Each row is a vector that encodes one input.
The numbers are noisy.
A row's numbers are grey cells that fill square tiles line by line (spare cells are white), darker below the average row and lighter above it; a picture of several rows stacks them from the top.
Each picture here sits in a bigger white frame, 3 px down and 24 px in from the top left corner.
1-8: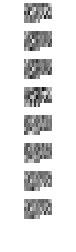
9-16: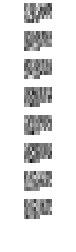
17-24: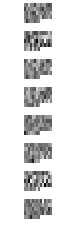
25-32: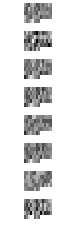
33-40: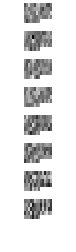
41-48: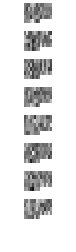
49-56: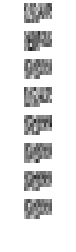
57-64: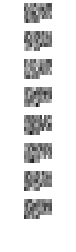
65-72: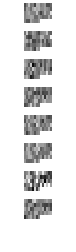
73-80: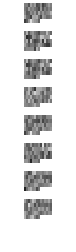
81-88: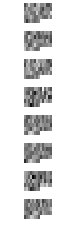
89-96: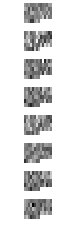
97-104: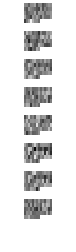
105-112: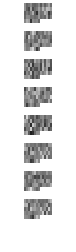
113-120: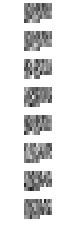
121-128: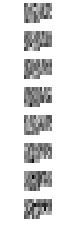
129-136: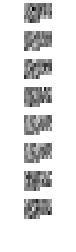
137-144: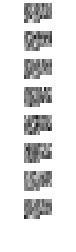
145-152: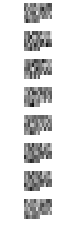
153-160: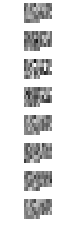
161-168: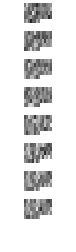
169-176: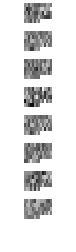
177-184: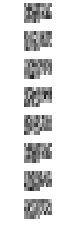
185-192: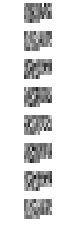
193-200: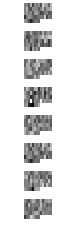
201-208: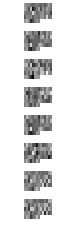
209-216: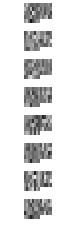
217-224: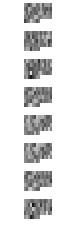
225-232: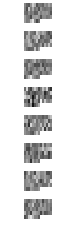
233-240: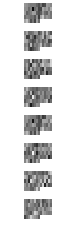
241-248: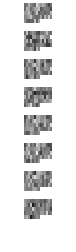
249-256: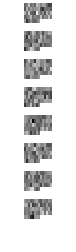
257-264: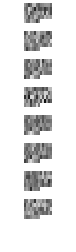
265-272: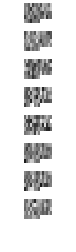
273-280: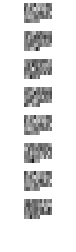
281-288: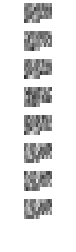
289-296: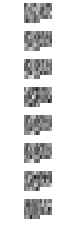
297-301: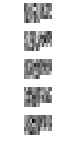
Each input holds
either a point on an 18-point circle, or a point on a 7-point line, or a node of a 17-node tree.
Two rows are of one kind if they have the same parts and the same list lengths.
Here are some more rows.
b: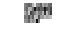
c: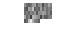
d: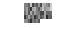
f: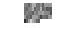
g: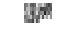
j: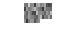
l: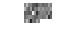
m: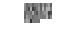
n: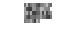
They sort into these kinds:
b, c, f
d, l, m, n
g, j

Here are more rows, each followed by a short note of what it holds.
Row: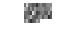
a node of a 17-node tree
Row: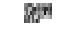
a point on an 18-point circle
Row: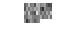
a point on a 7-point line
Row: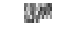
a point on a 7-point line
